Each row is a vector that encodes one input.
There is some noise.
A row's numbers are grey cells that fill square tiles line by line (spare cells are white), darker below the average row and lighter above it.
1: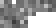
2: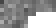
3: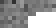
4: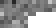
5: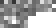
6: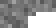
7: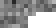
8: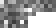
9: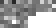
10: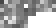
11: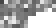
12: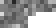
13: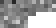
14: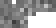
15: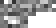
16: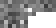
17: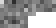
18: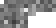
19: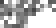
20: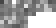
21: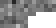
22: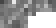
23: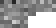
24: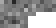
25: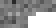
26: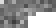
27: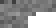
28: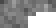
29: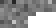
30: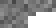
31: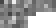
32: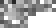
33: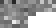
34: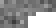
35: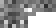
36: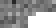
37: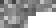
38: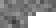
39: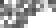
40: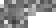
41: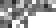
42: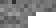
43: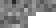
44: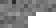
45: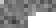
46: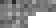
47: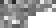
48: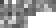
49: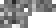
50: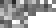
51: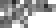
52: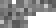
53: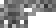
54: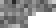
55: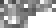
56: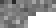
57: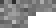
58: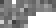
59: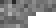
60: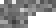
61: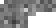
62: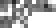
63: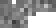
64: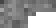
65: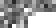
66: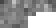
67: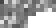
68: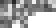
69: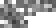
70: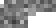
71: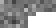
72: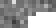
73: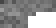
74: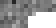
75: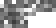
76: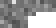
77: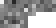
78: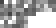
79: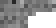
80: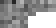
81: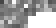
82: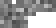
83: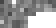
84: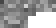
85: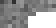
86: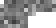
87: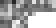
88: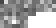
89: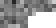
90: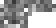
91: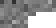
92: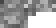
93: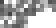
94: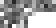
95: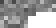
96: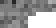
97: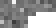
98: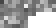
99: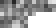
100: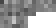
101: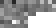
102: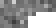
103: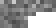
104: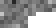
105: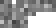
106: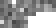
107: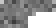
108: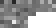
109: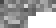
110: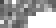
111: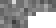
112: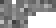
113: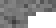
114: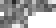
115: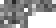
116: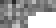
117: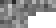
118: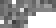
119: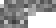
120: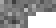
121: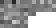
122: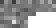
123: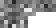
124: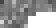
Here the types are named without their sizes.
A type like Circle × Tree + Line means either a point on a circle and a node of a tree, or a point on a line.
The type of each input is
Tree + Unit.
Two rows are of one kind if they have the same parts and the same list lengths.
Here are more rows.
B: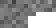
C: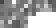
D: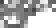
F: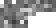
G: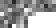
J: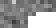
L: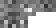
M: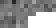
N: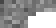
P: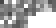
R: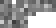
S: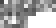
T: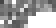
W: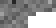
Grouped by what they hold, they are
B, C, D, F, J, M, N, P, R, S, T, W
G, L

